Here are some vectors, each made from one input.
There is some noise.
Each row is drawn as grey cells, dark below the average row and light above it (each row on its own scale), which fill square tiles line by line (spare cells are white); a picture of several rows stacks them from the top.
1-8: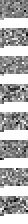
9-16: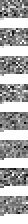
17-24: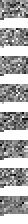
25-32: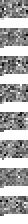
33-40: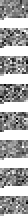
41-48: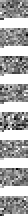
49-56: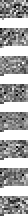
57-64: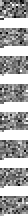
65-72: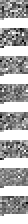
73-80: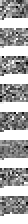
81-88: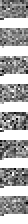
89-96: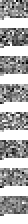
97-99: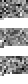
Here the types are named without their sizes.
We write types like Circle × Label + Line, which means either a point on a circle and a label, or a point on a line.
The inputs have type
(Bool × Bool × Bool + Unit) × Label × Label + Line × Line.
